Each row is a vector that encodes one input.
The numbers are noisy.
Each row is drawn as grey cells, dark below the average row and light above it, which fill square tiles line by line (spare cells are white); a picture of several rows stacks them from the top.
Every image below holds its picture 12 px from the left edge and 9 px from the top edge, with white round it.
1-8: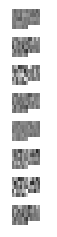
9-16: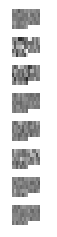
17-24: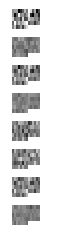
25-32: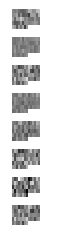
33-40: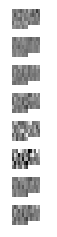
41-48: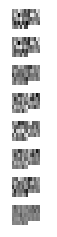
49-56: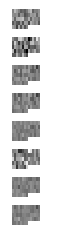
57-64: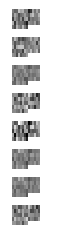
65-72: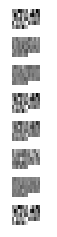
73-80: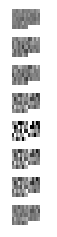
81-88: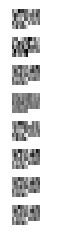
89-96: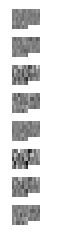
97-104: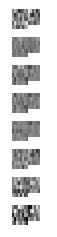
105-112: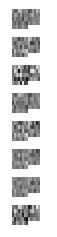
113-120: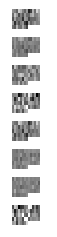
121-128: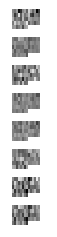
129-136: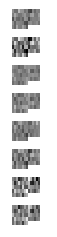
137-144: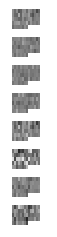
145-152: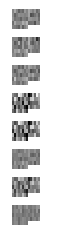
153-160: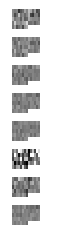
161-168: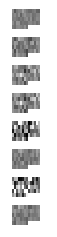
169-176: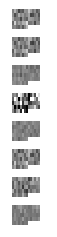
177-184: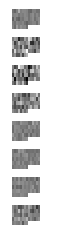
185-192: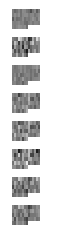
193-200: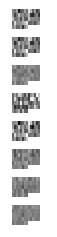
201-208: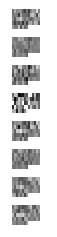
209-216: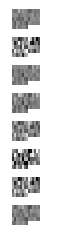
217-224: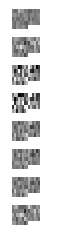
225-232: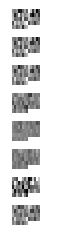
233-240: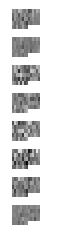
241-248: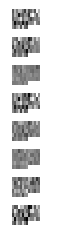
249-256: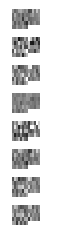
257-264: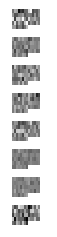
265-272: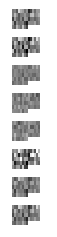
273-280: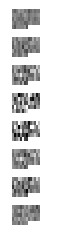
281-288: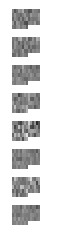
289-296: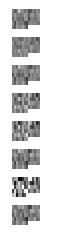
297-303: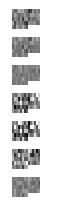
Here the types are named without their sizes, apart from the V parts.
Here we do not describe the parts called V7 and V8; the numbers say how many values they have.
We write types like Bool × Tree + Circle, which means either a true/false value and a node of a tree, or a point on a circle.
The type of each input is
Bool × (Circle + Unit) × V8 + V7.
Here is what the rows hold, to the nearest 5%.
About 80% of them hold a true/false value and a value of V8, together with either a point on a circle, or a fixed value. The rest hold a value of V7.
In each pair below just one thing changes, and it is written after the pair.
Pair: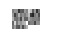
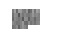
the value of V8
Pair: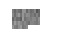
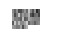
the place on the circle
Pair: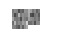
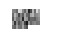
the place on the circle
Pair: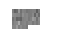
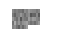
the true/false value
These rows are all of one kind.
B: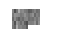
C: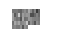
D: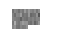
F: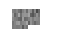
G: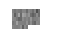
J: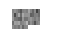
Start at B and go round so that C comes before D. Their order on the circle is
B, F, G, J, C, D.
